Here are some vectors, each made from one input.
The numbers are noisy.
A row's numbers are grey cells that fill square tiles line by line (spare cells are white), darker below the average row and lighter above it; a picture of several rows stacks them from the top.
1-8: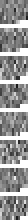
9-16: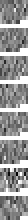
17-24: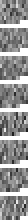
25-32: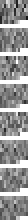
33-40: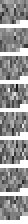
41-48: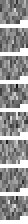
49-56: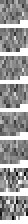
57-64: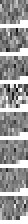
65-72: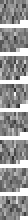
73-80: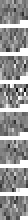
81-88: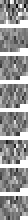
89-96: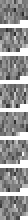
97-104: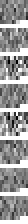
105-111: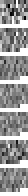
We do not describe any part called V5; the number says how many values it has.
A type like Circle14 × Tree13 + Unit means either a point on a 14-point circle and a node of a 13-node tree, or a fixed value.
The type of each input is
List2(Bool × V5).
